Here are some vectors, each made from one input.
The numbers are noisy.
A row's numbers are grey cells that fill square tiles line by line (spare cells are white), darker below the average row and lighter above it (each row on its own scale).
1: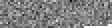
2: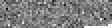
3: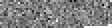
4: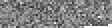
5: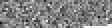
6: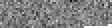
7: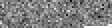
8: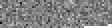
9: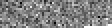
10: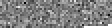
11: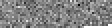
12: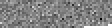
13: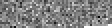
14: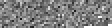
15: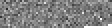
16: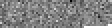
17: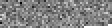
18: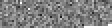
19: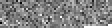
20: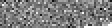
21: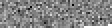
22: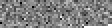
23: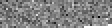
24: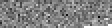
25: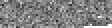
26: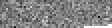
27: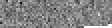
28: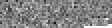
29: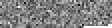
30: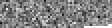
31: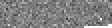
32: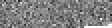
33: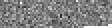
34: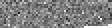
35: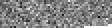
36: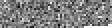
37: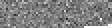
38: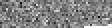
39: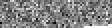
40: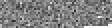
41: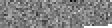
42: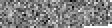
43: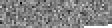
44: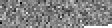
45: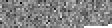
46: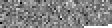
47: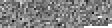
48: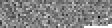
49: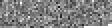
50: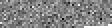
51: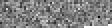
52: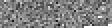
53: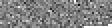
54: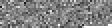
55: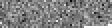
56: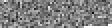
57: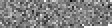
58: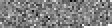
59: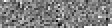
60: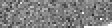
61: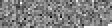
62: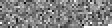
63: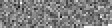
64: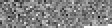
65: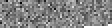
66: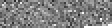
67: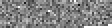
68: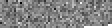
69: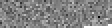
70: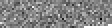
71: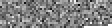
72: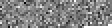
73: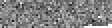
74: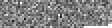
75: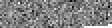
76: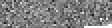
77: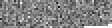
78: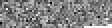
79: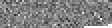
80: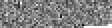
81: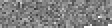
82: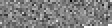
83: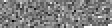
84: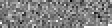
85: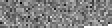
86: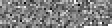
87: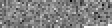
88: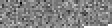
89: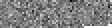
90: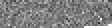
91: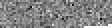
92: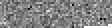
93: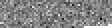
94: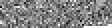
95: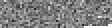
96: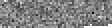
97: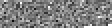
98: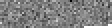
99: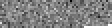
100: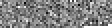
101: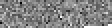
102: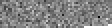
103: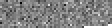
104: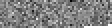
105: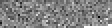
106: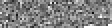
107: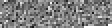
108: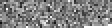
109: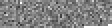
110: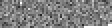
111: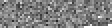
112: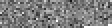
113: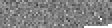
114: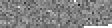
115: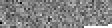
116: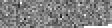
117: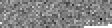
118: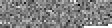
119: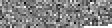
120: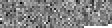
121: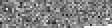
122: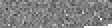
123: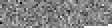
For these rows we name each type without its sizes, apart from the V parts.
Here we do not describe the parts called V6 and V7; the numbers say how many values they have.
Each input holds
a value of V6, together with either a label and a point on a line, or a value of V7.
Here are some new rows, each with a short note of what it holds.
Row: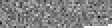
a value of V6 and a value of V7
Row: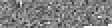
a label, a point on a line and a value of V6
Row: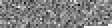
a label, a point on a line and a value of V6
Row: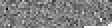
a label, a point on a line and a value of V6
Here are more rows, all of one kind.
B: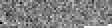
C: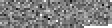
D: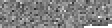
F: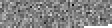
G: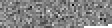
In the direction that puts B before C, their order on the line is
F, D, G, B, C.
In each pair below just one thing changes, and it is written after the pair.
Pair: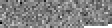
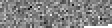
the value of V6
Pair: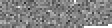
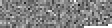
the label
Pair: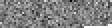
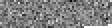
the label
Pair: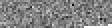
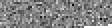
the label
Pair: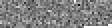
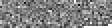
the place on the line
